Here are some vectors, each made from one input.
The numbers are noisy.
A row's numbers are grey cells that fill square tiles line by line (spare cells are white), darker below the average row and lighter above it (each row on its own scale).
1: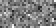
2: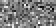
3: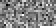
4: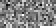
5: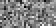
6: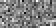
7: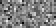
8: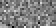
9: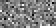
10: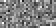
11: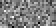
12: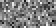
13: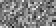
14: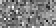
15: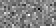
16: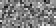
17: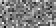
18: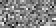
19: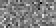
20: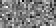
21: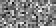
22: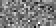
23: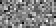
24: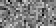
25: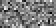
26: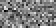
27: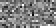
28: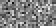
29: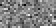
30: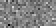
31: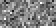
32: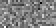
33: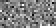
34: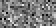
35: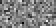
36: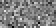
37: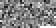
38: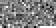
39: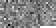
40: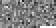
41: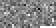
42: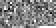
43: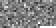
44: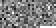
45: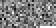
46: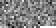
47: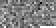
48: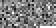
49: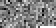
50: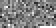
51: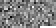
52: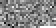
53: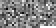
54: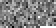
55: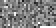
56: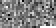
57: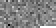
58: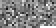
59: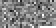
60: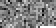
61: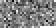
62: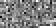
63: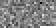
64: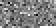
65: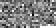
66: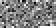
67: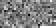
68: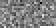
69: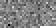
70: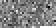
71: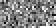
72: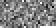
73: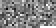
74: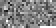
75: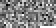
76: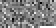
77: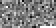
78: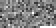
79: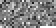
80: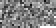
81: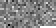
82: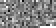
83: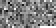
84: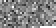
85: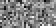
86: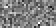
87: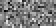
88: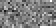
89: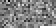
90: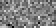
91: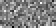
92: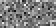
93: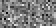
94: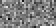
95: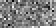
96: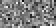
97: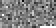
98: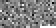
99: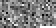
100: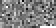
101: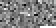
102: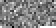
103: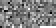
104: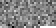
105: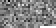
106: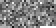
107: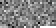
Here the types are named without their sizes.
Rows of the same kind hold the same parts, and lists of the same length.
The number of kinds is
3.
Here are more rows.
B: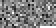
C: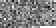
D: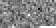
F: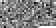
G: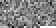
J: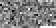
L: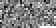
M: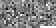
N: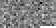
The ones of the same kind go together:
B, L, M
C, D, F, J
G, N

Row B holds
a point on a circle.
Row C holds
a point on a line and a node of a tree.
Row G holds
a point on a line.
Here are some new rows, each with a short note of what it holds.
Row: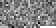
a point on a line
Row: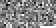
a point on a circle
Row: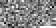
a point on a line
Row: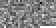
a point on a line
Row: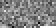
a point on a line
